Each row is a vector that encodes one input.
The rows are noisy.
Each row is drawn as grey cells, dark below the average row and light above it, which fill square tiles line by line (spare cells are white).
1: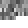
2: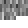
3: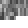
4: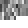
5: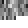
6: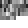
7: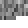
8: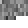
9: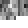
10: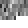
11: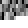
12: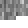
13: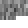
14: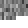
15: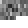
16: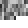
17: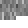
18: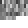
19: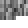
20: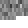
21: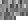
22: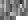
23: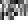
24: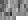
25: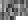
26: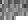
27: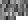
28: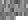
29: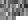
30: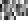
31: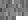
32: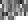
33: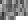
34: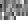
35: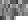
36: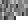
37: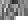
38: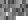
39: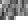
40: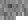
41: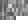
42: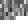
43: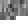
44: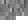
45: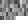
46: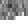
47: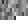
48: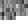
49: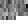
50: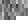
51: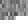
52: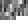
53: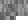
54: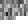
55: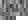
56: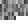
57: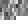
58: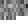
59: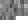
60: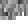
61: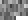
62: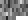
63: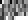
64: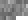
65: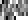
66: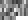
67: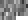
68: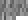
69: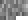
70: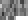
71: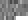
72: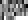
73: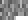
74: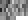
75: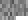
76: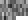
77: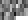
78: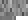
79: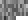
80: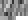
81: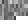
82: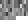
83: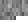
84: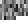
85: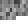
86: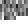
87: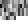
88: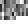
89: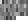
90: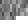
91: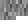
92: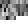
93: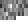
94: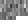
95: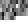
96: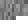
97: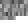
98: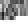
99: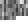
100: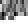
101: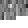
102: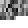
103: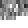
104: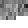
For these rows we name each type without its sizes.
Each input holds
a label, a point on a line and a true/false value.
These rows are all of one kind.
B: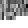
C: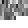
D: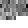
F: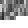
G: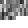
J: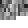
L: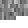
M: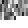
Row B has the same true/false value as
D and J.
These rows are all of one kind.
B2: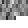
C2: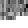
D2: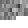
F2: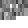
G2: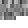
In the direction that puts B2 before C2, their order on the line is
D2, G2, B2, C2, F2.
